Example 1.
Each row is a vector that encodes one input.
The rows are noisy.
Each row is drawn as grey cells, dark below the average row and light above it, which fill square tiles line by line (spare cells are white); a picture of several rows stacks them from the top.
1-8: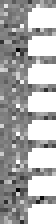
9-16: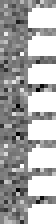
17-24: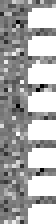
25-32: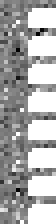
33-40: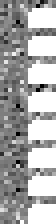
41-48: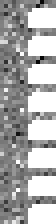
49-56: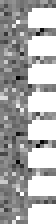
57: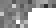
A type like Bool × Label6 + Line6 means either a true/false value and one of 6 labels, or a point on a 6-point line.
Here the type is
Line9.
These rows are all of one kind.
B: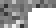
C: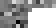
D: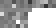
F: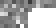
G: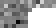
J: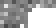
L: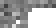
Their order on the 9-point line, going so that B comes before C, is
B, L, D, F, J, G, C.
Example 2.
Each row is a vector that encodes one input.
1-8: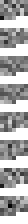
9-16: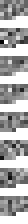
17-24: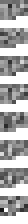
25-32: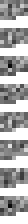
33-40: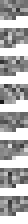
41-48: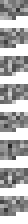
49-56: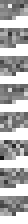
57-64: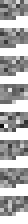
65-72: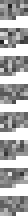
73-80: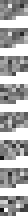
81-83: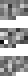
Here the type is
Line9.
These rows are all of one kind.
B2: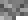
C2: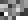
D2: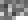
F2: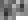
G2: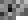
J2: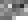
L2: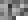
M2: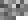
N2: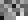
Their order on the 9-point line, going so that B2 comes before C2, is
N2, D2, J2, B2, F2, M2, G2, L2, C2.
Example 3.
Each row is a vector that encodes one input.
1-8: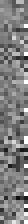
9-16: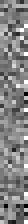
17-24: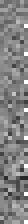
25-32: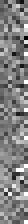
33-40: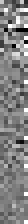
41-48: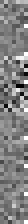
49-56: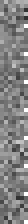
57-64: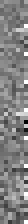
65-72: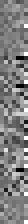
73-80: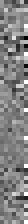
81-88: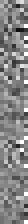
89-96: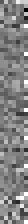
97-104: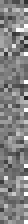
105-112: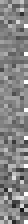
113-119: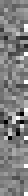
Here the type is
Label5.
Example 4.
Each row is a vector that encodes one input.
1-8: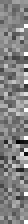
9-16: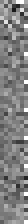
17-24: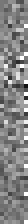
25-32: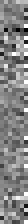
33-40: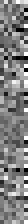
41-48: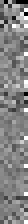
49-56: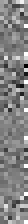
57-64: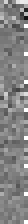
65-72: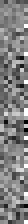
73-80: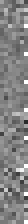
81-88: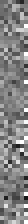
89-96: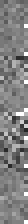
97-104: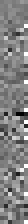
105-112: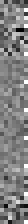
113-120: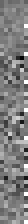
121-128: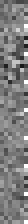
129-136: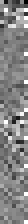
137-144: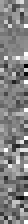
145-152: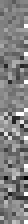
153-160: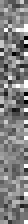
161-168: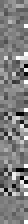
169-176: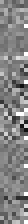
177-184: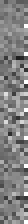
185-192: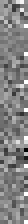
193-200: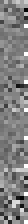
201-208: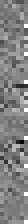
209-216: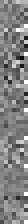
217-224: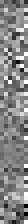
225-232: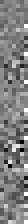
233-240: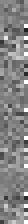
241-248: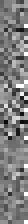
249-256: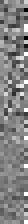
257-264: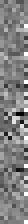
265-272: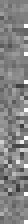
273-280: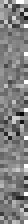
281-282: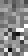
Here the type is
Label5.
